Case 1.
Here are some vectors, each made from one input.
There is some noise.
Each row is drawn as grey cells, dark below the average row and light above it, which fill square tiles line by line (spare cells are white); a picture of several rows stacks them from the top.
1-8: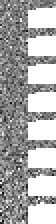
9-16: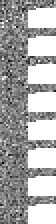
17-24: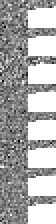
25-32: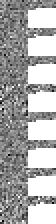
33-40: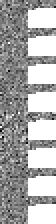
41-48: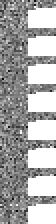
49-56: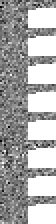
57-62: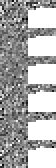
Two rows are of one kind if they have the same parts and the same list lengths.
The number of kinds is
3.
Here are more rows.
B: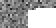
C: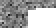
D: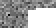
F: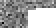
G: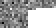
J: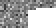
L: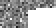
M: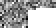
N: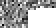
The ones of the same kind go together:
B, C, D, F
G, J, L
M, N

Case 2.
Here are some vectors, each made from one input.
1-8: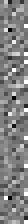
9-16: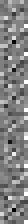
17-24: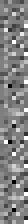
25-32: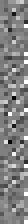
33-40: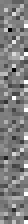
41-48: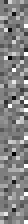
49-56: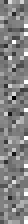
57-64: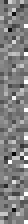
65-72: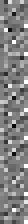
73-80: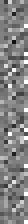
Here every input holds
a list of up to two points on a 5-point line.
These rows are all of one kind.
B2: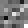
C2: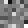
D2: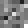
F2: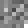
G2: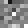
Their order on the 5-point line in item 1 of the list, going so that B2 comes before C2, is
B2, D2, F2, G2, C2.
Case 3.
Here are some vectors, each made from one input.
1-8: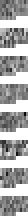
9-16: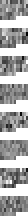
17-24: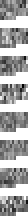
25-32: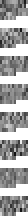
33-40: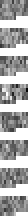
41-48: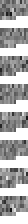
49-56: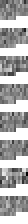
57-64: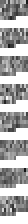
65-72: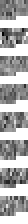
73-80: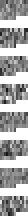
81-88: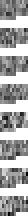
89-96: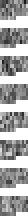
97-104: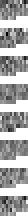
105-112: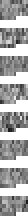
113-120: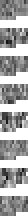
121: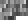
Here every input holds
a point on a 5-point line and a true/false value.
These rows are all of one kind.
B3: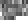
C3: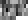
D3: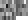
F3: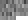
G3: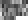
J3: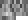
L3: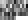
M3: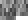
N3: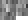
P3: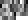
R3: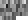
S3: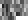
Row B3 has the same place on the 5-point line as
C3, G3 and S3.
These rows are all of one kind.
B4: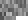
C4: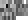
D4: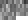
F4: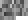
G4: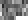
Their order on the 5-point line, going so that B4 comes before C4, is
D4, B4, F4, C4, G4.
